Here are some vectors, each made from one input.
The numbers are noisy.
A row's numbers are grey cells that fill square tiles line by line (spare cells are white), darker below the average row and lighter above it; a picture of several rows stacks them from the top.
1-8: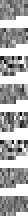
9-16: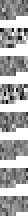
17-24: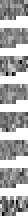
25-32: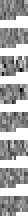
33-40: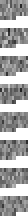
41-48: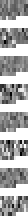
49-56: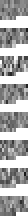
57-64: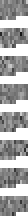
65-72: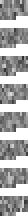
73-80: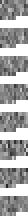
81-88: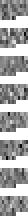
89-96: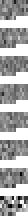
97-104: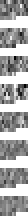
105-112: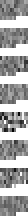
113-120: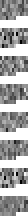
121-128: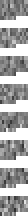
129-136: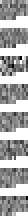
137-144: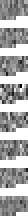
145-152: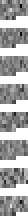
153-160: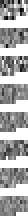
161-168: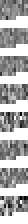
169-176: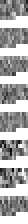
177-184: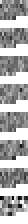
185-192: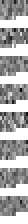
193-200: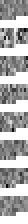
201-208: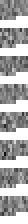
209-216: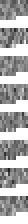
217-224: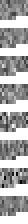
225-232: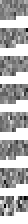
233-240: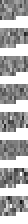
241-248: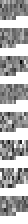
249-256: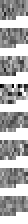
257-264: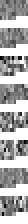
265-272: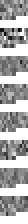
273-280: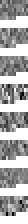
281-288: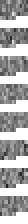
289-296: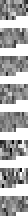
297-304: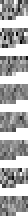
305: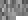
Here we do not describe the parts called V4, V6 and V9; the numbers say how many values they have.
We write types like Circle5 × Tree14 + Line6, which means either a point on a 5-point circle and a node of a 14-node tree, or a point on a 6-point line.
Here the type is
Bool × (Label10 × Tree7 × V4 + Unit) × V6 + V9.
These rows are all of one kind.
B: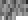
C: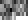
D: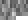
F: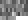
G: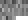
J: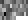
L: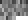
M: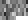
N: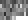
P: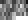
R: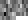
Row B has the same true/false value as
D, F, G and L.
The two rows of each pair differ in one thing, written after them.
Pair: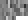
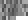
the true/false value
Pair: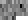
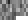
the true/false value
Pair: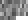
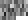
the value of V6
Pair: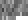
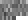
the value of V6
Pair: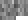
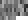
the value of V6
